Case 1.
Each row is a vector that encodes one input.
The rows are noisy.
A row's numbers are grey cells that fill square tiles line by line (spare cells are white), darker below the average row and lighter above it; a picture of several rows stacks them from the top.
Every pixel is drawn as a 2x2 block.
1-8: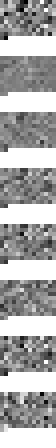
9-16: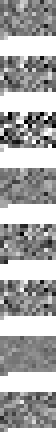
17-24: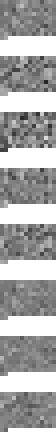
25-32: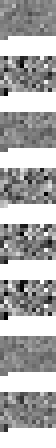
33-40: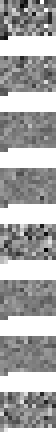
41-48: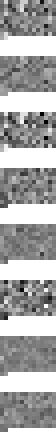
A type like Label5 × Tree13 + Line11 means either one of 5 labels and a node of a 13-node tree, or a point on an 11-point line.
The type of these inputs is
Bool × Bool × Bool + Unit.
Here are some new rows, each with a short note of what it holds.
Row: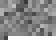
three true/false values
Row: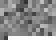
three true/false values
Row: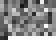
a fixed value
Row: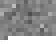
three true/false values
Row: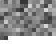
three true/false values
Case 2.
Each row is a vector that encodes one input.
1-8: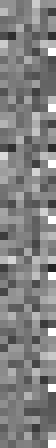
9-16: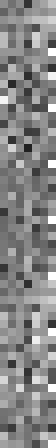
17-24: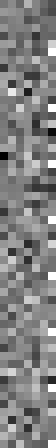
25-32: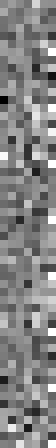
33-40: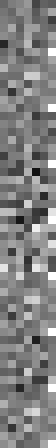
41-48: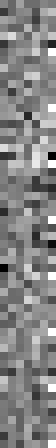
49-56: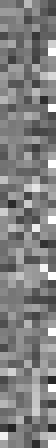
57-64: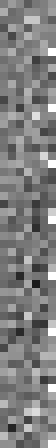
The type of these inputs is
Bool × Bool × Bool.
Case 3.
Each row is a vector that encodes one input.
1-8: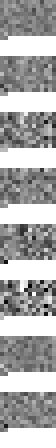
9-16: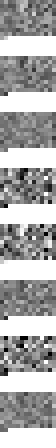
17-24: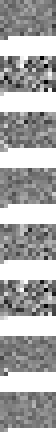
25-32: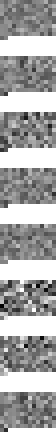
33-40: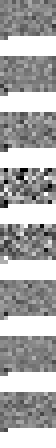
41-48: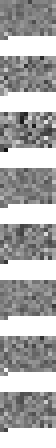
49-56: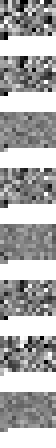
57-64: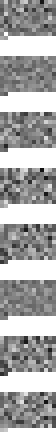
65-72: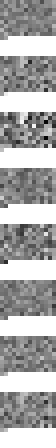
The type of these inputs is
Bool × Bool × Bool × Bool + Unit.
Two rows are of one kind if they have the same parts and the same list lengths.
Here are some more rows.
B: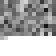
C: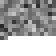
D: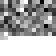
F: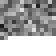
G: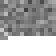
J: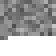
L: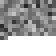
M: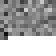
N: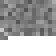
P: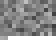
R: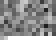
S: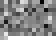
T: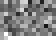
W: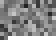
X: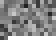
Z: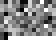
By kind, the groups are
B, D, G, J, M, N, P, R, S, T, Z
C, F, L, W, X

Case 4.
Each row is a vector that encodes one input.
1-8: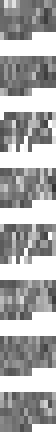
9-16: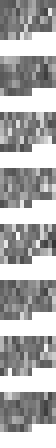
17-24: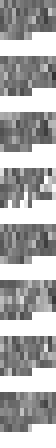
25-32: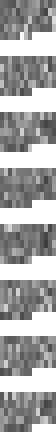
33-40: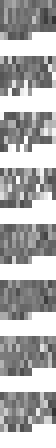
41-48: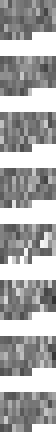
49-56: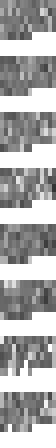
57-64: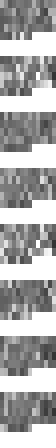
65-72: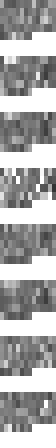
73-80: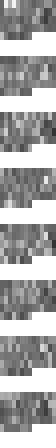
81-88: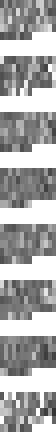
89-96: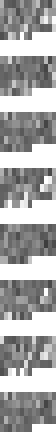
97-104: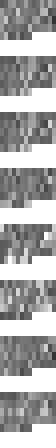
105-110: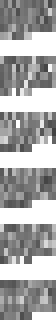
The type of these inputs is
Bool × Bool × Bool × Bool.
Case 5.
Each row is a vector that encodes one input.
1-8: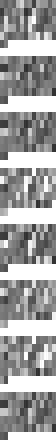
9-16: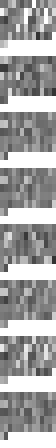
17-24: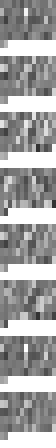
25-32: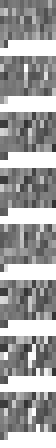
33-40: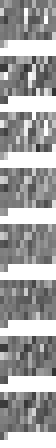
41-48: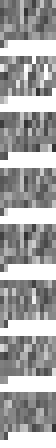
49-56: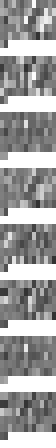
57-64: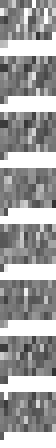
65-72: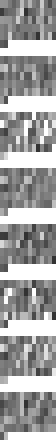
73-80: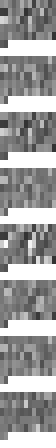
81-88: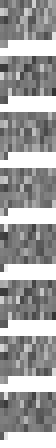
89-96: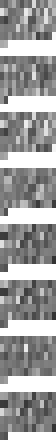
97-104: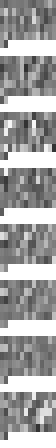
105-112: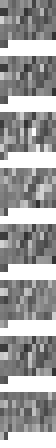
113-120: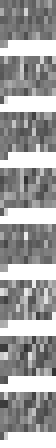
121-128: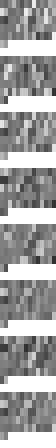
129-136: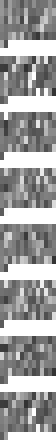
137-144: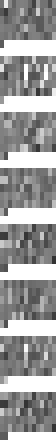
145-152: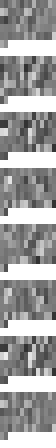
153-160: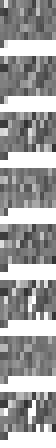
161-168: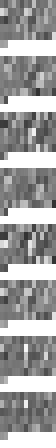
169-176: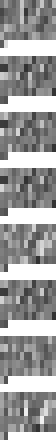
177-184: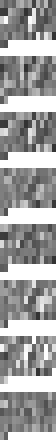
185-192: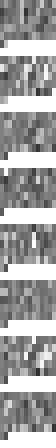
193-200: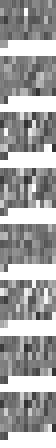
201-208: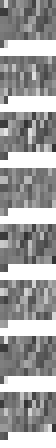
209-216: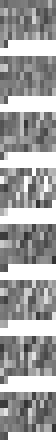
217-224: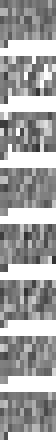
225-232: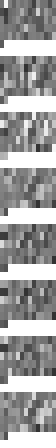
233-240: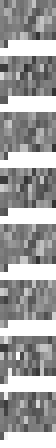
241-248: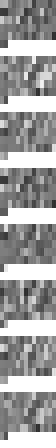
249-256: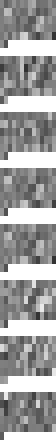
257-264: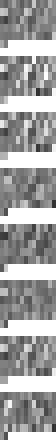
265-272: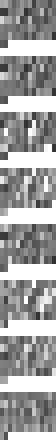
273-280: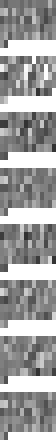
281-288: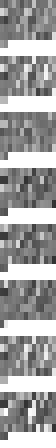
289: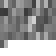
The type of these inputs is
Bool × Bool × Bool.
